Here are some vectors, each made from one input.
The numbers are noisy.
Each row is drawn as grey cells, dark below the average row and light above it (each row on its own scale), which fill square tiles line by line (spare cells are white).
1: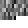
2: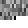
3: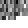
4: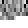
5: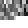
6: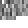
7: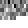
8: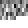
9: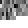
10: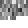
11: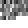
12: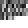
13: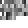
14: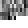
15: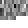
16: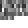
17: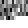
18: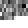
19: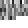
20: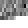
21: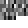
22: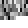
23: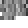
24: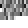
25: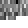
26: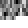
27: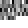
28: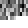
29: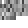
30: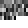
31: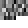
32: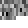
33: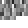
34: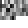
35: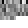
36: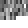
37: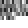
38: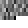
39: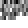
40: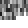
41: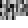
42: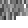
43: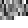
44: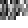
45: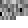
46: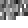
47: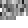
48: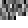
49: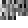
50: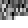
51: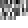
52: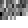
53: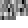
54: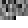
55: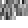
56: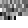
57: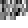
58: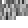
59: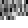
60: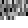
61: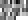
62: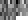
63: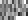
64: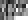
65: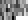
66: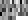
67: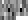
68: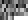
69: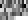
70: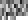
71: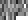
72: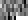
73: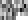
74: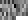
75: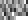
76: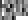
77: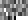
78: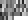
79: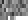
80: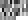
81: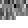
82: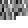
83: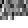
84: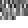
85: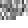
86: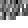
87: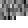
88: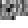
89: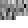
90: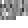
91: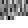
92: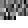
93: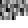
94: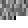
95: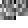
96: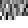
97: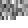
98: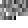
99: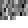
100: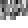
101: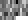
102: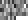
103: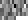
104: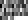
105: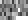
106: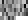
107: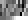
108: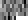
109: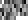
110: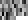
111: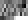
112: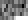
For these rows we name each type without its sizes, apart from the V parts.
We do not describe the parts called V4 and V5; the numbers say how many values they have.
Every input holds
a label, a true/false value, a value of V4 and a value of V5.
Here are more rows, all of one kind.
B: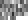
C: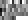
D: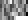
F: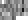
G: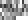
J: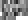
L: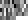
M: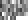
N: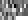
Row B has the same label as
F, G and M.
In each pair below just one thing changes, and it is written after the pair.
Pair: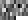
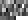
the true/false value
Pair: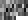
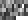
the value of V4
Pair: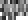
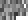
the value of V5
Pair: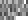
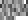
the value of V4
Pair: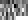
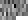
the true/false value
